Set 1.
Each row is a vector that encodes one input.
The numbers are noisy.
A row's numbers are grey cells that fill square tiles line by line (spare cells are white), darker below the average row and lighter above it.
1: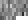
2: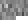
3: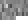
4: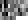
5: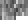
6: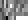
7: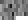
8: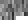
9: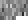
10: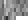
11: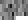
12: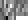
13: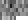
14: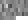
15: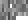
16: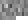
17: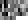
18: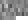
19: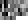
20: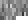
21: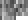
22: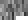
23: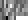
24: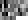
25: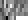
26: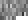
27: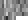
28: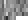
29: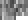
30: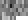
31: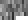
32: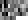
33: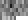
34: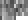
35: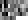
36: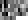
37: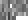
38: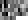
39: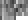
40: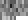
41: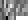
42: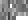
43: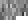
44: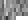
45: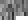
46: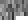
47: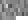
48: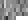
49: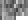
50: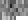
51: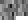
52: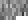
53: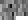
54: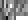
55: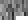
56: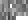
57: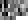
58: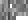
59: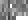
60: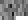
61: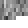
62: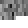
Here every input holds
either a fixed value, or a node of a 9-node tree.
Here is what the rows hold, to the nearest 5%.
About 15% of them hold a fixed value. The rest hold a node of a 9-node tree.
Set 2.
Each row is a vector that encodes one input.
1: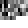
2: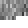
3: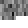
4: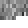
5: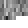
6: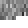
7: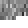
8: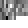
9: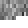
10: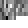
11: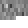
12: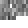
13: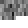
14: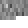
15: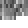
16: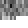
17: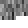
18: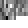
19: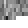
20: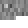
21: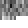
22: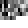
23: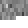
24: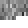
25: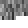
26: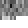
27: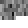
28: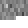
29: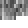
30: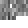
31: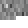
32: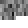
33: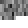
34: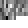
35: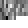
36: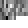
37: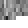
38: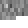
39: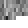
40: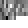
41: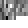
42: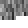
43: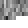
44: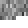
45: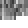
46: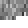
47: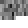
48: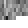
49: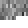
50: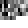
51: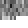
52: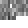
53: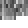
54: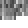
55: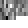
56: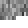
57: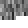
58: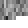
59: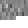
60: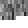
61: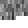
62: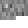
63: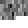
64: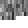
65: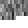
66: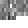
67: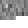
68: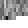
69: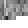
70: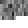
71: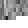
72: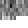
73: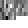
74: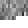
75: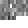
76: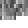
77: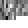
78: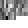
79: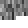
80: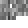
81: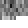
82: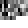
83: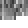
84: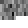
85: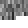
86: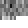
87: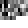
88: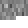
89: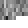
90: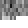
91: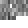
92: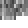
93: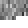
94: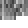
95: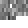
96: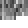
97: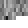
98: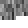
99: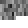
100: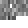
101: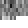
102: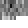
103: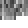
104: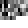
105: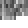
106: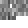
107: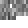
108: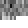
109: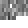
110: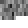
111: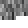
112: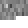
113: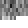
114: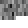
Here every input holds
either a fixed value, or a node of a 9-node tree.
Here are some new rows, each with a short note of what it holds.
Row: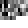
a fixed value
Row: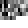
a fixed value
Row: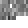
a node of a 9-node tree
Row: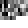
a fixed value
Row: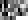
a fixed value
